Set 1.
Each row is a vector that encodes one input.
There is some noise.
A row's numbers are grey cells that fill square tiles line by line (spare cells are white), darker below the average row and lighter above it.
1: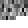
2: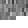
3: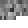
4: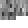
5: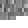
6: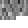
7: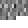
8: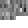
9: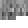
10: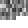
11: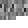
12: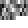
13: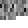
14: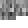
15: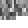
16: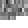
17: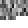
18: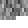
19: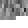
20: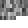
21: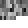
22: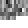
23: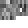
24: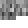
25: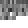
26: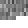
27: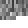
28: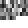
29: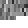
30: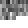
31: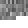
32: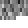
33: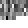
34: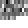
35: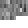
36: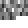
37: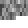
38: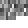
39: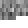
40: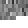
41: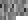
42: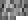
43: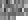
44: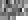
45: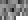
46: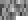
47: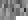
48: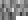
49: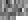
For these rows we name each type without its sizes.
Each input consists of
a point on a line.
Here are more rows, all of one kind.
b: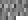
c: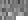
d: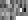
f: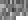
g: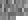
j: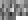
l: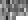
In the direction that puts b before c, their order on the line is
j, g, d, b, c, f, l.
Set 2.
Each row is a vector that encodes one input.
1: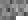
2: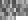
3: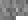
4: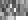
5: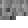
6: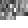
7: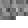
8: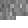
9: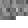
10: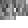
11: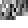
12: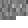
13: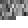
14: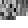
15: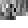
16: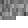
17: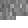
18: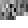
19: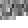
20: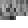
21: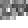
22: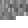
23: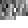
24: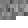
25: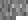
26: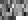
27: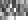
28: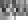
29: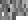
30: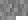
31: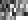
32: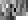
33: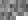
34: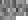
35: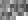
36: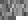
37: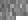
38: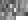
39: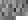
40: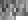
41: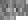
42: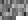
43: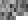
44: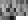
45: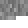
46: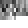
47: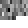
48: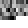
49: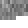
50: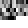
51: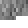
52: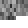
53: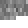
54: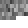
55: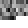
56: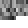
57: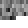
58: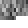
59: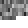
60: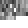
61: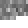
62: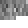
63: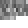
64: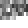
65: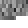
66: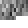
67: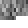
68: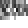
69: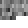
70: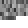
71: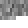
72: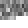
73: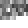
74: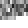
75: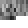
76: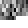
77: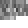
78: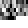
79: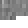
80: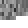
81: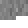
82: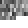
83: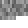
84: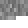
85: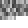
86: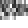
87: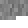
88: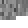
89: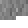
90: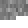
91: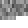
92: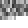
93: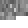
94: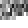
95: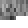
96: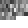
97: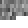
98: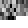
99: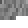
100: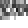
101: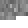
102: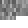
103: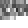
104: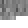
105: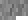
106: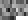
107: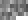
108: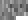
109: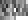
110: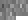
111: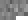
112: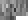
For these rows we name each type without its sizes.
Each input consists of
either a point on a circle, or a fixed value.
